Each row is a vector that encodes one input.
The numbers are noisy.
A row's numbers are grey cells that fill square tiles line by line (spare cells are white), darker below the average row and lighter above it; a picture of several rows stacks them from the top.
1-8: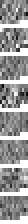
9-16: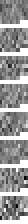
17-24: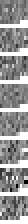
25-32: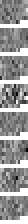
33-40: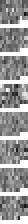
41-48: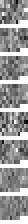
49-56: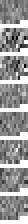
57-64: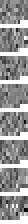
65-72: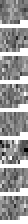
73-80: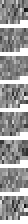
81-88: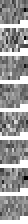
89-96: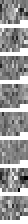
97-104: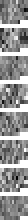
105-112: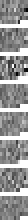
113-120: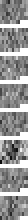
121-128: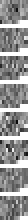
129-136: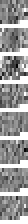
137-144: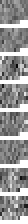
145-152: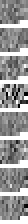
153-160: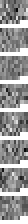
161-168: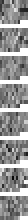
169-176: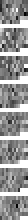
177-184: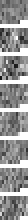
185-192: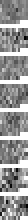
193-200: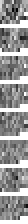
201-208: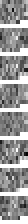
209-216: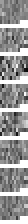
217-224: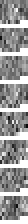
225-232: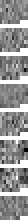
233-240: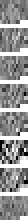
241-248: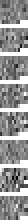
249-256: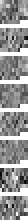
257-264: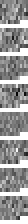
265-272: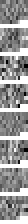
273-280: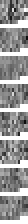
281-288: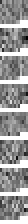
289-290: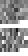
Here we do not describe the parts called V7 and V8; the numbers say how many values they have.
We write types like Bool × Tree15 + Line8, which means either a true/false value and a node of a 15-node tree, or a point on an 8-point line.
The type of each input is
Label5 + (Line15 + V8) × V7.
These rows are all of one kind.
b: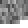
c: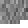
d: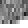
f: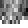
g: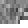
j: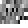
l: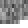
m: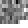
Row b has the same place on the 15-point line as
j and l.
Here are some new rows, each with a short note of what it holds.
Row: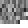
a value of V7 and a value of V8
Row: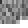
one of 5 labels
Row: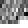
a point on a 15-point line and a value of V7
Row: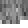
a value of V7 and a value of V8
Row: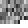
one of 5 labels
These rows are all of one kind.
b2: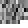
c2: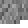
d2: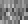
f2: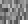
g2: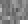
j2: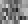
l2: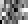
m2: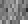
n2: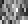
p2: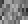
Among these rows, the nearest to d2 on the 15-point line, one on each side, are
j2 and p2.
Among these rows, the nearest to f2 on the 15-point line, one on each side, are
m2 and n2.
